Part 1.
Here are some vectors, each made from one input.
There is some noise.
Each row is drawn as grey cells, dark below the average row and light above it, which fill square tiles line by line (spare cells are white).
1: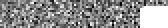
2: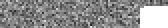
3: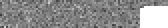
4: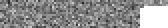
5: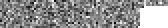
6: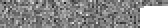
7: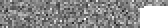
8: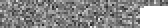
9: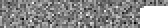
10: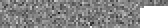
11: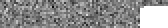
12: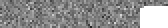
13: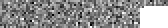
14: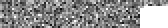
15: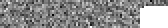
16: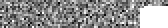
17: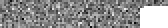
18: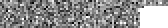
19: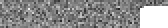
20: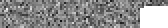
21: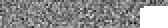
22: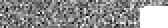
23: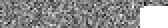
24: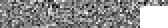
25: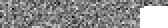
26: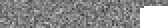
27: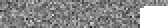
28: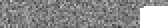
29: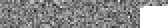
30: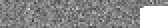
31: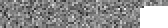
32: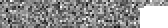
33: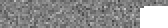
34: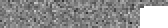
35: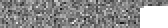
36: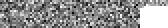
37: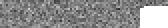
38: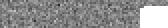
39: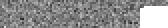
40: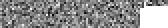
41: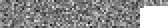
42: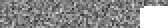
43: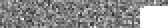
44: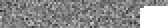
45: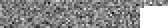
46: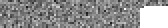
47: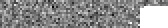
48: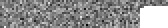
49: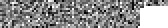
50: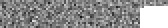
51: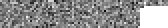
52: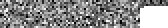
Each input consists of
either a point on a 6-point circle, or one of 4 labels.
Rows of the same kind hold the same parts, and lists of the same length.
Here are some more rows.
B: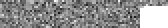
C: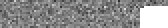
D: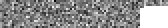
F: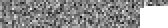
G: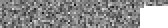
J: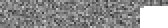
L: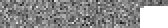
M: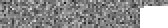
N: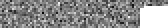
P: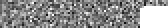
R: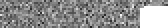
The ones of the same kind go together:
B, F, G, J, L, M, N
C, D, P, R

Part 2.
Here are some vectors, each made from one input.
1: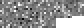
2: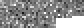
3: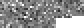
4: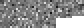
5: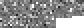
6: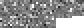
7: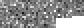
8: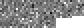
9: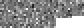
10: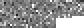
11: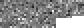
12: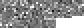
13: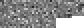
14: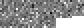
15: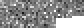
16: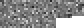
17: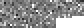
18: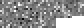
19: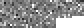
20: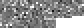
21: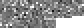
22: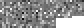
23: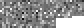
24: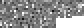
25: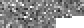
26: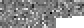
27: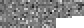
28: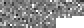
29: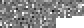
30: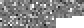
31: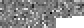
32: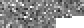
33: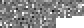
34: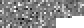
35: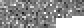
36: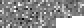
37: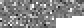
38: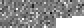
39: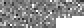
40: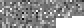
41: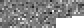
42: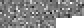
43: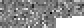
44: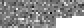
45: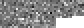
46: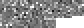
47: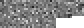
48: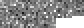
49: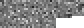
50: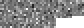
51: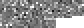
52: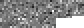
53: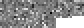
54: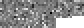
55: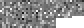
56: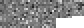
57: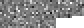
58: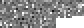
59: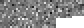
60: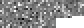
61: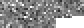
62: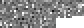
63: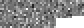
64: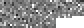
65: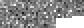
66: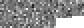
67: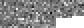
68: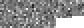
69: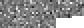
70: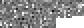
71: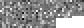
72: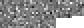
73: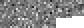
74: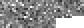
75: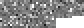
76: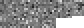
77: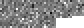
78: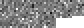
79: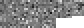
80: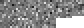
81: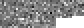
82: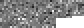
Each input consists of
either a node of a 9-node tree, or three true/false values.
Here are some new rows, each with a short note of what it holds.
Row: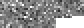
three true/false values
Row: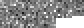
three true/false values
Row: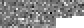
a node of a 9-node tree
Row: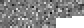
a node of a 9-node tree
